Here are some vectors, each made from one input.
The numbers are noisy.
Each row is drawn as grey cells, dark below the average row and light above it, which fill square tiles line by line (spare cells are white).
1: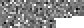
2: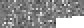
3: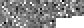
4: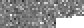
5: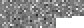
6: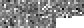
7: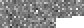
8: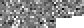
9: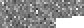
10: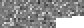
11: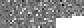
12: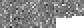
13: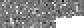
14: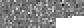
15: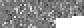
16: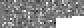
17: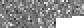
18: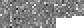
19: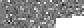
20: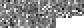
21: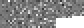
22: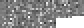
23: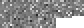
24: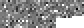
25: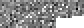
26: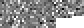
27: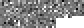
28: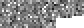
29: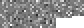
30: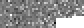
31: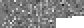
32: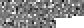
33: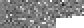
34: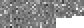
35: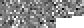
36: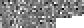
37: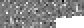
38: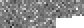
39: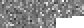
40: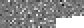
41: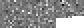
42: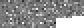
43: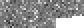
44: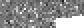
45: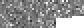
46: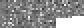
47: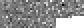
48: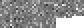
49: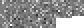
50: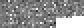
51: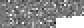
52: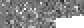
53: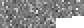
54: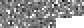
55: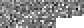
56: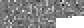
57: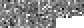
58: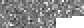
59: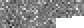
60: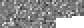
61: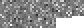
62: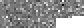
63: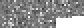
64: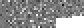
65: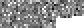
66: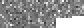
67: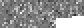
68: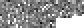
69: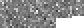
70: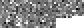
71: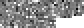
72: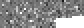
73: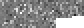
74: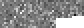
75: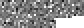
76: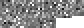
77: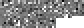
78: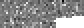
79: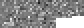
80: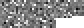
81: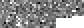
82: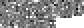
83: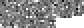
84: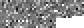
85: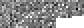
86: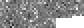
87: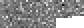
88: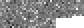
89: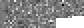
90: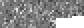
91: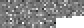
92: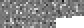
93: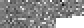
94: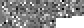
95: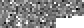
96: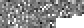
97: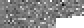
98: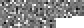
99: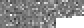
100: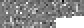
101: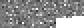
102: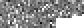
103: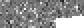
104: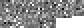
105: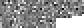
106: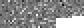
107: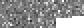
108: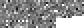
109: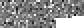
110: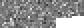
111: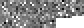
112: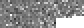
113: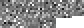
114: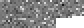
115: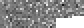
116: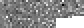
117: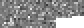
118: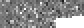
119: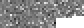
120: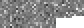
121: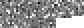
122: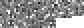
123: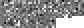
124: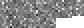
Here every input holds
either a point on a 15-point circle, or four true/false values.
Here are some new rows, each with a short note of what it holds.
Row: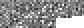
a point on a 15-point circle
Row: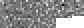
four true/false values
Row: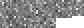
four true/false values
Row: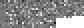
four true/false values
